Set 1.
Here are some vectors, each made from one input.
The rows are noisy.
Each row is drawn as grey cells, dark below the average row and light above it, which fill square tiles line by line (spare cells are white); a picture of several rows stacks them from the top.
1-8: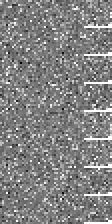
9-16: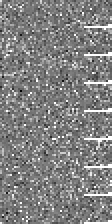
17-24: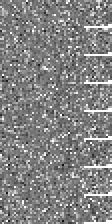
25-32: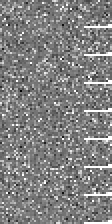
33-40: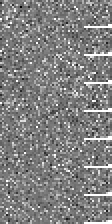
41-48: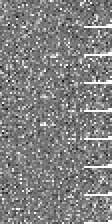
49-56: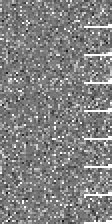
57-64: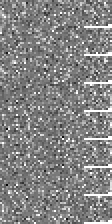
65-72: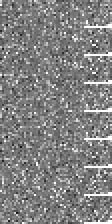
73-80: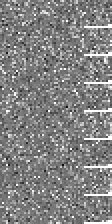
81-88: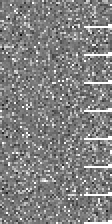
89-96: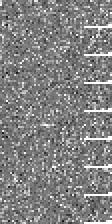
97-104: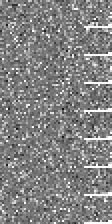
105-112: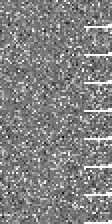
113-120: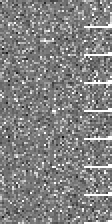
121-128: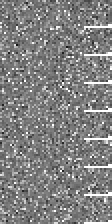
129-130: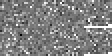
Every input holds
a point on a 19-point circle.
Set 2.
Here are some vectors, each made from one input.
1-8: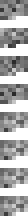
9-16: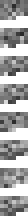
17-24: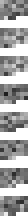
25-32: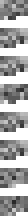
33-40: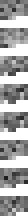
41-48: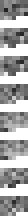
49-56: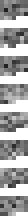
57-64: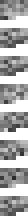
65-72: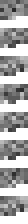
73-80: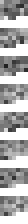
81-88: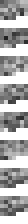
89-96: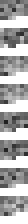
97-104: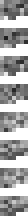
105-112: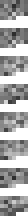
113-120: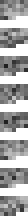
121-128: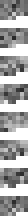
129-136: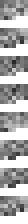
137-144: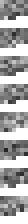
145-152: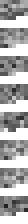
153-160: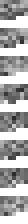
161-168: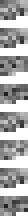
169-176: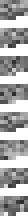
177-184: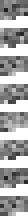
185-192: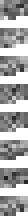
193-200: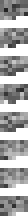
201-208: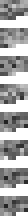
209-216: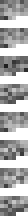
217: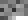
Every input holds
a point on a 9-point circle.
